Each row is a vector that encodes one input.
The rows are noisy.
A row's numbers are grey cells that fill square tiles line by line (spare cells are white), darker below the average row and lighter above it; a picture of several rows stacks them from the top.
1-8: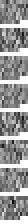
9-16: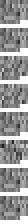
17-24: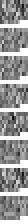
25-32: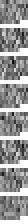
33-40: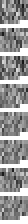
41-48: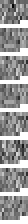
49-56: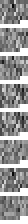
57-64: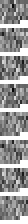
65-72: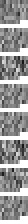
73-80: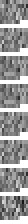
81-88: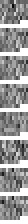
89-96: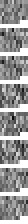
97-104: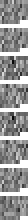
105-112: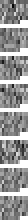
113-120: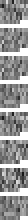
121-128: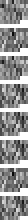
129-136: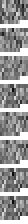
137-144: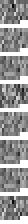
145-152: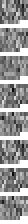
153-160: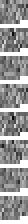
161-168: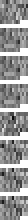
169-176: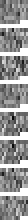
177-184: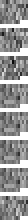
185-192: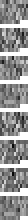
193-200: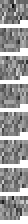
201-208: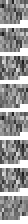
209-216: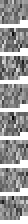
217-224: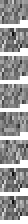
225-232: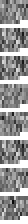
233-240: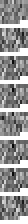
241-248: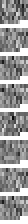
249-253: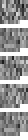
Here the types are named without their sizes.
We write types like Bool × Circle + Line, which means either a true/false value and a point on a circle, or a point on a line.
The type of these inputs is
Line.
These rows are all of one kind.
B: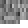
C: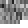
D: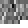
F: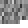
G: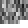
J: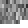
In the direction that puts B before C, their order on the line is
G, J, F, B, C, D.
